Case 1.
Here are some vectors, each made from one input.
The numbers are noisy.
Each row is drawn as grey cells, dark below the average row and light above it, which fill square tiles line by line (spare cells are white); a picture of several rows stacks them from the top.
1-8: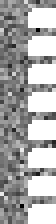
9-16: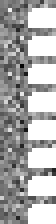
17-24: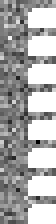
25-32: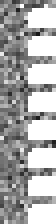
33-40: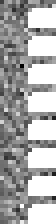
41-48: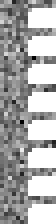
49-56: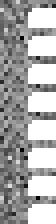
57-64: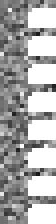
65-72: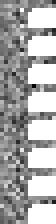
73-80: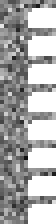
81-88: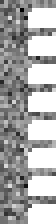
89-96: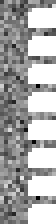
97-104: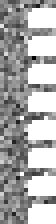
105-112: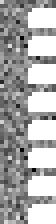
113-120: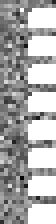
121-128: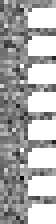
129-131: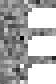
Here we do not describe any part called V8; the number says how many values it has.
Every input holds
either a point on a 9-point circle, or a point on a 7-point line, or a value of V8.
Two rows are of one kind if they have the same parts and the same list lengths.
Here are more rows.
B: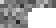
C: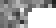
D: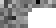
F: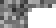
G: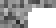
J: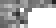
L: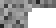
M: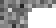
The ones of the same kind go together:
B, D, G, L
C, J
F, M

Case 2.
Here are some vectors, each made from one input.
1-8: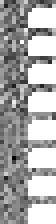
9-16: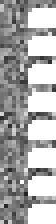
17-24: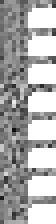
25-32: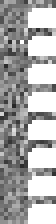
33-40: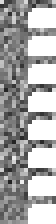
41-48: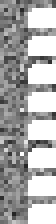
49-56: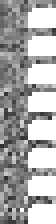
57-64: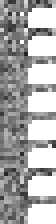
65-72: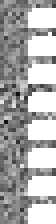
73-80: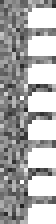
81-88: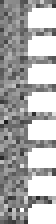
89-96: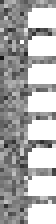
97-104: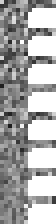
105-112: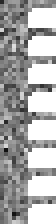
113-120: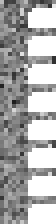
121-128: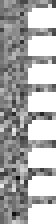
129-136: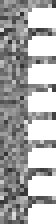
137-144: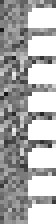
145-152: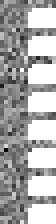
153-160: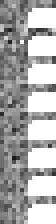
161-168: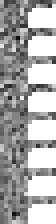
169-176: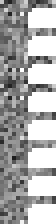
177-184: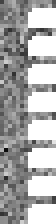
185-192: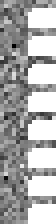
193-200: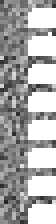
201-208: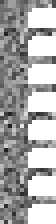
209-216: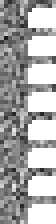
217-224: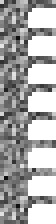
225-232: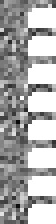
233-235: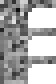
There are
2 kinds of row.
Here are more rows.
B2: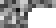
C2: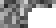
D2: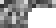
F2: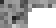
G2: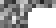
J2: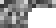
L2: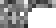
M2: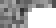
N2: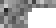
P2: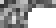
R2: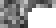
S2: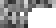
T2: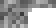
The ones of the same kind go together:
B2, C2, D2, G2, J2, L2, P2, R2, S2
F2, M2, N2, T2

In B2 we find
a point on a 10-point line.
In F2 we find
a node of each of two 15-node trees.
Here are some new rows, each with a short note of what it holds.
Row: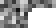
a point on a 10-point line
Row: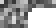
a point on a 10-point line
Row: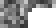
a point on a 10-point line
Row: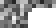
a point on a 10-point line
